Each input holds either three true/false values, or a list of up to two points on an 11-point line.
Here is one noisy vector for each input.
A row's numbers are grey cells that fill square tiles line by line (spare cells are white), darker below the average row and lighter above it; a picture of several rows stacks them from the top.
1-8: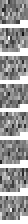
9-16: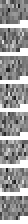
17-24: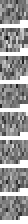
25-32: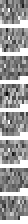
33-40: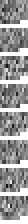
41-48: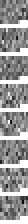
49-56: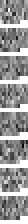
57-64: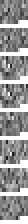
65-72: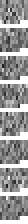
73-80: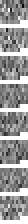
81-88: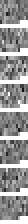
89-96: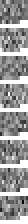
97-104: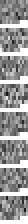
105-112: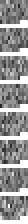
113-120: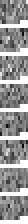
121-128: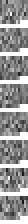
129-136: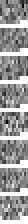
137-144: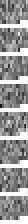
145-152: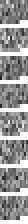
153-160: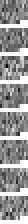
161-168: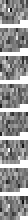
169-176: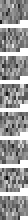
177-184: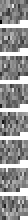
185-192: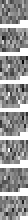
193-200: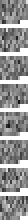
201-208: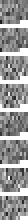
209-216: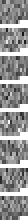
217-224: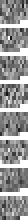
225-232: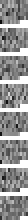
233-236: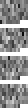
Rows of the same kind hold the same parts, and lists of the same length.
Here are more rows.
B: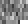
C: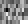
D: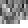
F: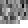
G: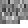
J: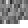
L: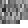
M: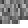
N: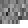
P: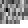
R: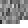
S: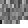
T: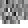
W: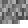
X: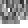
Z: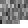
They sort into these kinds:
B, G, L
C, P
D, F, T, X
J, M, N, R, S, W, Z

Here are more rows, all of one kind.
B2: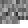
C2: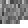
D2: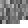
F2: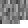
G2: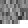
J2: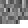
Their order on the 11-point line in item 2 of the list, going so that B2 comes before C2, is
B2, J2, G2, C2, D2, F2.
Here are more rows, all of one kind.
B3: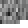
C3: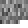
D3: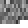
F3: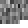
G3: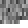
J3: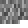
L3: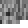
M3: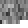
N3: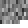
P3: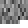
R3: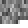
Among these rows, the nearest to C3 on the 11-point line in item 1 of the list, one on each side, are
J3 and R3.
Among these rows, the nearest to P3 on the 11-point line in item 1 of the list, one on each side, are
D3 and F3.
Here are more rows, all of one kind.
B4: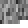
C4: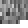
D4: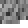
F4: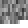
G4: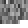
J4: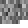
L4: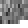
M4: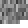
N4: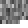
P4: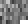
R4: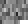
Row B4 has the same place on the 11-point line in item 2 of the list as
C4, D4, L4 and P4.
